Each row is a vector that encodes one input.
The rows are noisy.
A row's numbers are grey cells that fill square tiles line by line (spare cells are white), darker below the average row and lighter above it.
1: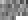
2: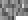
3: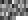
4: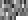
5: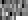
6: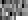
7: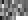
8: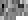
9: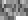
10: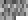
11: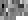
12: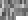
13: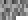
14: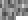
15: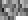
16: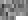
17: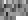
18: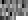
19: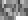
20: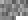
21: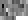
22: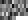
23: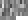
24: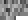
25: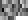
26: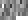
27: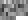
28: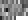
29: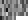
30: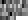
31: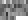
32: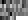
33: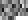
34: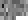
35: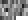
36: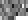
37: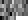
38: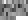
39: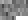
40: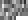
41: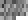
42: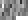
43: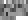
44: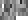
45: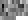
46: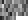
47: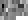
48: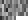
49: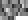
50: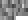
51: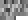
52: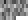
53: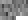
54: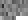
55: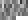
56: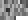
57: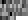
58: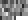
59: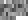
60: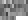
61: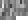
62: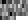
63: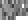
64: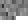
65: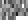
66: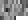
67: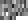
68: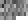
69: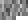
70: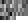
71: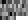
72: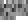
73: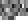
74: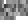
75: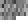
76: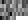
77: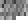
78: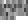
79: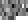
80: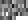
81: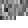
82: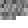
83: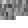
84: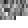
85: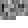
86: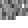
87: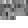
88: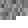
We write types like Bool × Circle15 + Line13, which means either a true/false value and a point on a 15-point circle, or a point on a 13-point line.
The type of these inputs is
Line11 × Line11.
